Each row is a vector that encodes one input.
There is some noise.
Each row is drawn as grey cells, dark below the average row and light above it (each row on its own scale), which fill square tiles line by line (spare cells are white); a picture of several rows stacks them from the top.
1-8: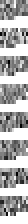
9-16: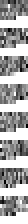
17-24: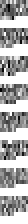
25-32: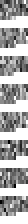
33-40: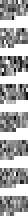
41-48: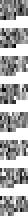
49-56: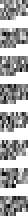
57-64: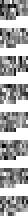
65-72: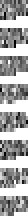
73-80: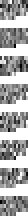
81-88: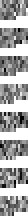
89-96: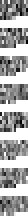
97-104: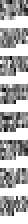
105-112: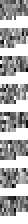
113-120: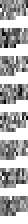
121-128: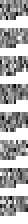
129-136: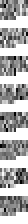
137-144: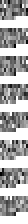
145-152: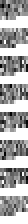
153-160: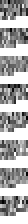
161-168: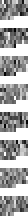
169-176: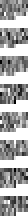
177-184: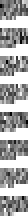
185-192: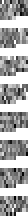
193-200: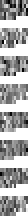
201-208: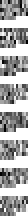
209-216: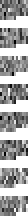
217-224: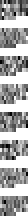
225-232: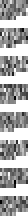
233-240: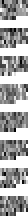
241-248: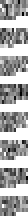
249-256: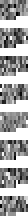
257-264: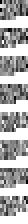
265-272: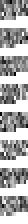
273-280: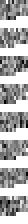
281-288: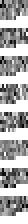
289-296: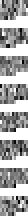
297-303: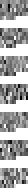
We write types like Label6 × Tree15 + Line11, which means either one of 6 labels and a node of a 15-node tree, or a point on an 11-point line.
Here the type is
Bool × (Line3 × Line4 + Unit) × Line10.
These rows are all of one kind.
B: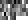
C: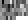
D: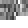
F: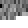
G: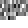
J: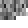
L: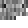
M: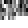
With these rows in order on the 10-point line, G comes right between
C and D.
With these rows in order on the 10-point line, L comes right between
D and J.
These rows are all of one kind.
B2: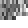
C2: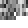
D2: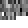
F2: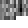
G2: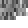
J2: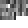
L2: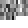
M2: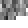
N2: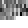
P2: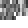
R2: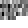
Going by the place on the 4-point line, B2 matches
D2, F2, G2 and J2.
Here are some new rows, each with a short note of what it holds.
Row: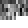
a point on a 3-point line, a point on a 4-point line, a point on a 10-point line and a true/false value
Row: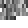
a point on a 3-point line, a point on a 4-point line, a point on a 10-point line and a true/false value
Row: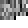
a point on a 3-point line, a point on a 4-point line, a point on a 10-point line and a true/false value
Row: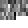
a point on a 3-point line, a point on a 4-point line, a point on a 10-point line and a true/false value
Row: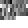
a point on a 10-point line and a true/false value
